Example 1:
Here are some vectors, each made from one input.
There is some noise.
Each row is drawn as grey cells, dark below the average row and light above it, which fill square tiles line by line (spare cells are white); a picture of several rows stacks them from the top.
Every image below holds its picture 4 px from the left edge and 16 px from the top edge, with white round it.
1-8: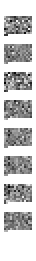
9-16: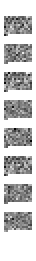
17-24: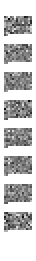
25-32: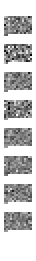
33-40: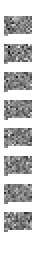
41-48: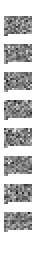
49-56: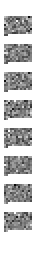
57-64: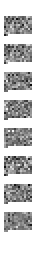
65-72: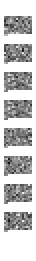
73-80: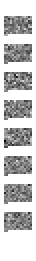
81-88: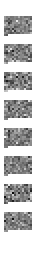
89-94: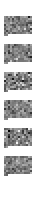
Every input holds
a list of up to two points on a 6-point circle.
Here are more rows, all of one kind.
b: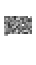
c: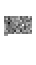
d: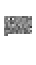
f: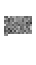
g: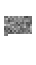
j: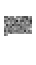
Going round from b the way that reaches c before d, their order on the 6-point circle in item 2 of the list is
b, c, g, f, d, j.
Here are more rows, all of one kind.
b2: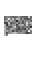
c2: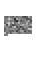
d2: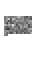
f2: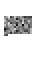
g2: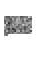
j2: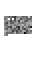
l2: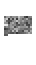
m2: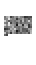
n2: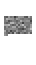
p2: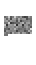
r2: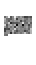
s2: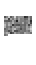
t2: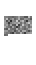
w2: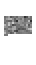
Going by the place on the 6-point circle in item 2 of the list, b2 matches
n2, s2 and w2.
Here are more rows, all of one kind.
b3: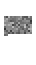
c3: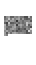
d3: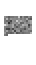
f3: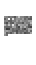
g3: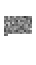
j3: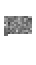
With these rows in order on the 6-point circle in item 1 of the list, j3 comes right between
b3 and d3.
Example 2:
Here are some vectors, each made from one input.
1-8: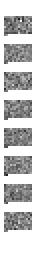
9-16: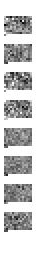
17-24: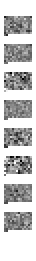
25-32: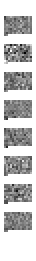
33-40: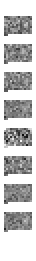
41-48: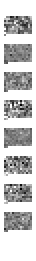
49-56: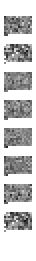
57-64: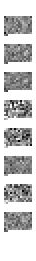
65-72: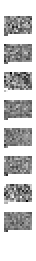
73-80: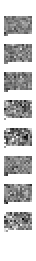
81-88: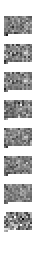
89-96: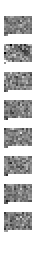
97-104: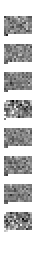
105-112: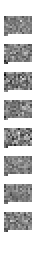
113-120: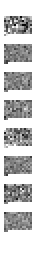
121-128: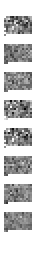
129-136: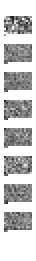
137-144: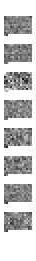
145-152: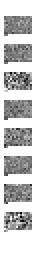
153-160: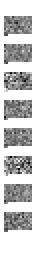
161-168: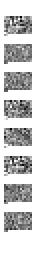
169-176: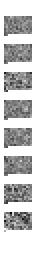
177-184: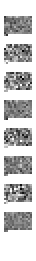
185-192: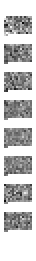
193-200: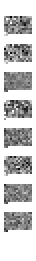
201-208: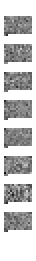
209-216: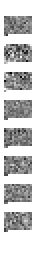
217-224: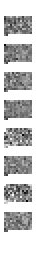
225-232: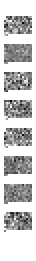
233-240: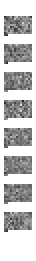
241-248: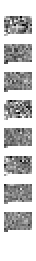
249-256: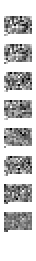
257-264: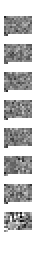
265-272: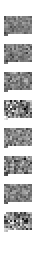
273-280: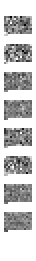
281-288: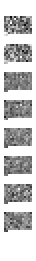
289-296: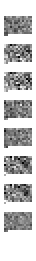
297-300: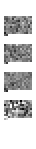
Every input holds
either a point on a 6-point circle, or a fixed value, or a node of a 19-node tree.
